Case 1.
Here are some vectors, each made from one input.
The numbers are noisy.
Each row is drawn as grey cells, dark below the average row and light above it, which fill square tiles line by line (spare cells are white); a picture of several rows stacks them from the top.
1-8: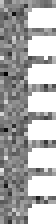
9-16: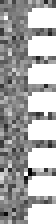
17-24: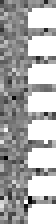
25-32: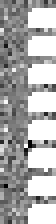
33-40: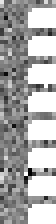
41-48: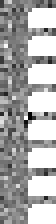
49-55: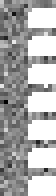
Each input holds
either a fixed value, or a node of a 7-node tree and a true/false value.
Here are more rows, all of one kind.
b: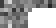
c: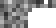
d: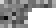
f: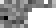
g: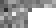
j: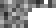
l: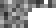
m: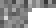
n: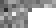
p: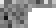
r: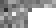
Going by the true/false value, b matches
d and m.
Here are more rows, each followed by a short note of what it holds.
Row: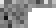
a node of a 7-node tree and a true/false value
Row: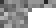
a node of a 7-node tree and a true/false value
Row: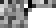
a fixed value
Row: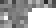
a node of a 7-node tree and a true/false value
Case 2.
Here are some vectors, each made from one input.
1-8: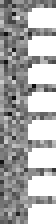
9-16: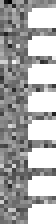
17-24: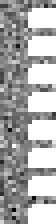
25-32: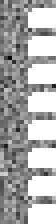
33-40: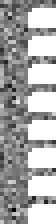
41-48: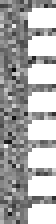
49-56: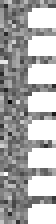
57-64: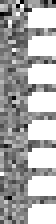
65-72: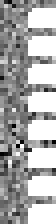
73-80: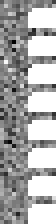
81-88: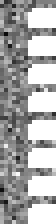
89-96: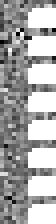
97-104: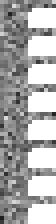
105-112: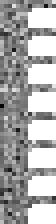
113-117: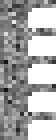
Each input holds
a list of up to two points on a 9-point circle.
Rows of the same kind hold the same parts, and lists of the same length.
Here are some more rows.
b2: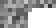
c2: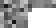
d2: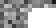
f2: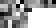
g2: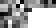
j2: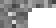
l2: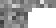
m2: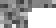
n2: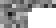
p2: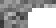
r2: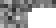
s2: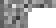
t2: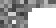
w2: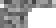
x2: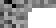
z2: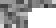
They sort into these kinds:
b2, d2, j2, l2, p2, s2, t2, w2, x2
c2, m2, n2, r2, z2
f2, g2

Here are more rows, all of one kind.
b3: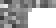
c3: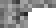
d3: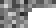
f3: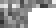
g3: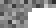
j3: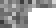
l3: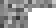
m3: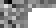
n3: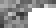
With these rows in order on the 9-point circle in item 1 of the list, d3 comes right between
g3 and n3.
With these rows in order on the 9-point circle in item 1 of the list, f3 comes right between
b3 and j3.
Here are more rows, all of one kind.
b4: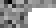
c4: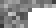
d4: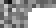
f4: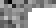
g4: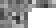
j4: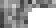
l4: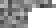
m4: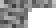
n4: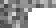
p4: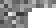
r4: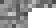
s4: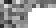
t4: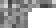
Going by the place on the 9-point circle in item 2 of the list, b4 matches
f4, n4 and p4.
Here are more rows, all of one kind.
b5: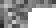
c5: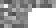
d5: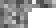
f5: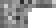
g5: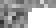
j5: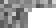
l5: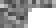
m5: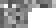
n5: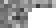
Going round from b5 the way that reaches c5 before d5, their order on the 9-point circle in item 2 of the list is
b5, f5, c5, m5, d5, l5, n5, j5, g5.
